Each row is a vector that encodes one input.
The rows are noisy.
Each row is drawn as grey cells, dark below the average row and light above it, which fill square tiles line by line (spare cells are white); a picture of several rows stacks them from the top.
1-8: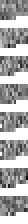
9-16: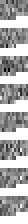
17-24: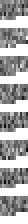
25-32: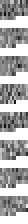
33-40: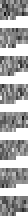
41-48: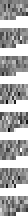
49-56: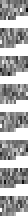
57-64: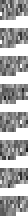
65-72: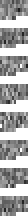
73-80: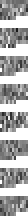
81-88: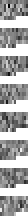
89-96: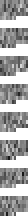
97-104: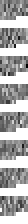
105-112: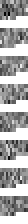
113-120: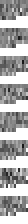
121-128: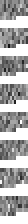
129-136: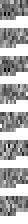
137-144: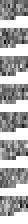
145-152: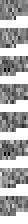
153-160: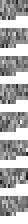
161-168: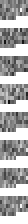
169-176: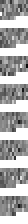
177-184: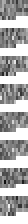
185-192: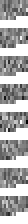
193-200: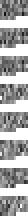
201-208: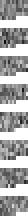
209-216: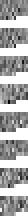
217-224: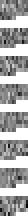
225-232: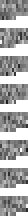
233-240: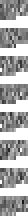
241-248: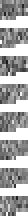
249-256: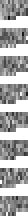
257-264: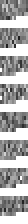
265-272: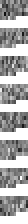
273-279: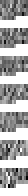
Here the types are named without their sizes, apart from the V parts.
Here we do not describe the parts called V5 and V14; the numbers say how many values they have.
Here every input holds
either a point on a circle, or a true/false value and a value of V5, or a value of V14.
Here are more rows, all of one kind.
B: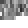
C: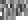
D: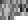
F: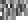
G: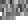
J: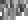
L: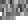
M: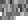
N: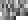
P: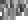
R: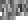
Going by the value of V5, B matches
D, J and P.
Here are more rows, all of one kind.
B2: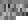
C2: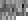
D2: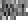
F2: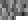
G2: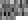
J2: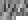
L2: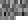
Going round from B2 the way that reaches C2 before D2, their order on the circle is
B2, J2, C2, D2, G2, L2, F2.
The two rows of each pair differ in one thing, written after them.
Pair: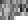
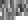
the value of V5
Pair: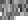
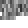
the value of V5
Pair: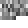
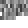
the true/false value
